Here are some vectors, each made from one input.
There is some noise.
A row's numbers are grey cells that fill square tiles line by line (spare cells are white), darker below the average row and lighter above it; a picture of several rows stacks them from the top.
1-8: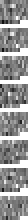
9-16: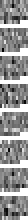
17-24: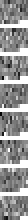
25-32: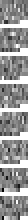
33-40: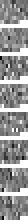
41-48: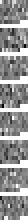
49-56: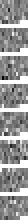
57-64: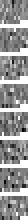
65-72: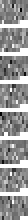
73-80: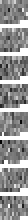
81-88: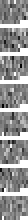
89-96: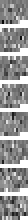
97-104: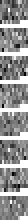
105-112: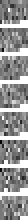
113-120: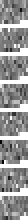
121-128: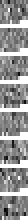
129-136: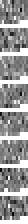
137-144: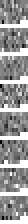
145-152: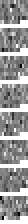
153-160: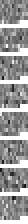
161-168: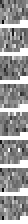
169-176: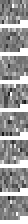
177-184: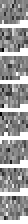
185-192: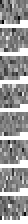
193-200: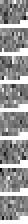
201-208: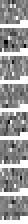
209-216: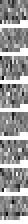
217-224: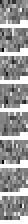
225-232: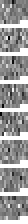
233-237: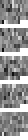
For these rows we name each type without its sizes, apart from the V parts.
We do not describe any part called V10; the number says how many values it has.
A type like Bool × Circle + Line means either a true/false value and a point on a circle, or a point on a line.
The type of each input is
Bool × Line × (Line + V10).
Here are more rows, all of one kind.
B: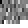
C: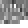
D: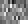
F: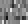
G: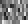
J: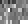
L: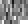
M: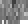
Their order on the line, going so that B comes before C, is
B, J, D, C, L, M, F, G.
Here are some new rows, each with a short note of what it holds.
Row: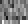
a point on a line, a true/false value and a value of V10
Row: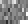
a point on each of two lines and a true/false value
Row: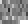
a point on each of two lines and a true/false value
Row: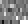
a point on each of two lines and a true/false value
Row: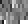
a point on each of two lines and a true/false value
